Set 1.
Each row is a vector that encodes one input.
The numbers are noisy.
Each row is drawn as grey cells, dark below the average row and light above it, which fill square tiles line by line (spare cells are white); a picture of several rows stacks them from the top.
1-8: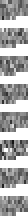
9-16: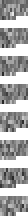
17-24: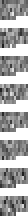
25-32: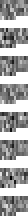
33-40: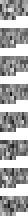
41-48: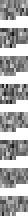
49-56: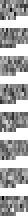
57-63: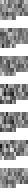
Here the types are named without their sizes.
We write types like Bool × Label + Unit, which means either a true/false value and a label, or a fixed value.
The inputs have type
Circle.
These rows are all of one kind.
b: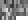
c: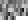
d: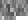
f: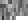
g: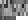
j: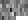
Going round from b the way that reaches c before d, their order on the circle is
b, g, j, f, c, d.
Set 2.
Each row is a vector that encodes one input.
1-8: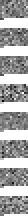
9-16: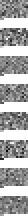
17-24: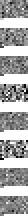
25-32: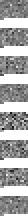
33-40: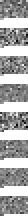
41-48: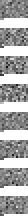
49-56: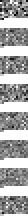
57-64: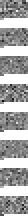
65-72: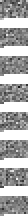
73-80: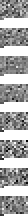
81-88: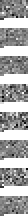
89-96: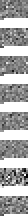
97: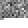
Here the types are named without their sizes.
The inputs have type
Bool × Bool × Bool + Unit.
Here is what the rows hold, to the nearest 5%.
About 10% of them hold a fixed value. The rest hold three true/false values.
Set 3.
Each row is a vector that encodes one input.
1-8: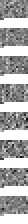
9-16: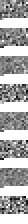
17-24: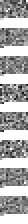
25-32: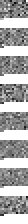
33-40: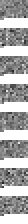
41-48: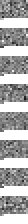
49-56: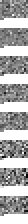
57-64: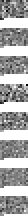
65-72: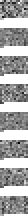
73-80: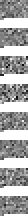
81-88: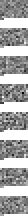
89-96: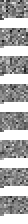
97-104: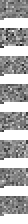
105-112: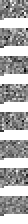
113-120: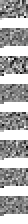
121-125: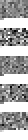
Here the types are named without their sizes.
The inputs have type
Bool × Bool × Bool + Unit.
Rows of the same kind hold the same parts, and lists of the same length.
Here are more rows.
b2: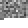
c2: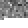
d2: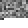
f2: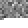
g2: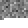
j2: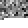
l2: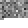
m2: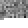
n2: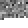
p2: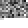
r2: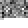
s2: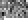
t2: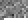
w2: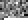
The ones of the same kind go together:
b2, c2, d2, f2, g2, l2, m2, n2, p2, r2, s2, t2
j2, w2

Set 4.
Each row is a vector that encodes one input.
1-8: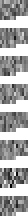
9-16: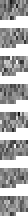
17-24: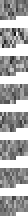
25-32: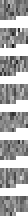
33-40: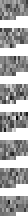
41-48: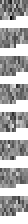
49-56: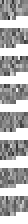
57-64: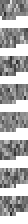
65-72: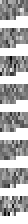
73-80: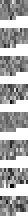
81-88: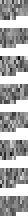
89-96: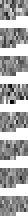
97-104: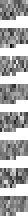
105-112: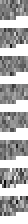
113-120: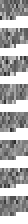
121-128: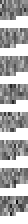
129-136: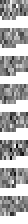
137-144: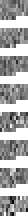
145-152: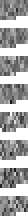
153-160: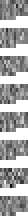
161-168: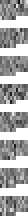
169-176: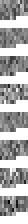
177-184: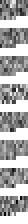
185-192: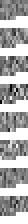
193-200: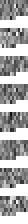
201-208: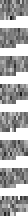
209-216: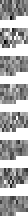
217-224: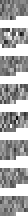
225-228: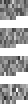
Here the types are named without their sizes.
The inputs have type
Line × Line.
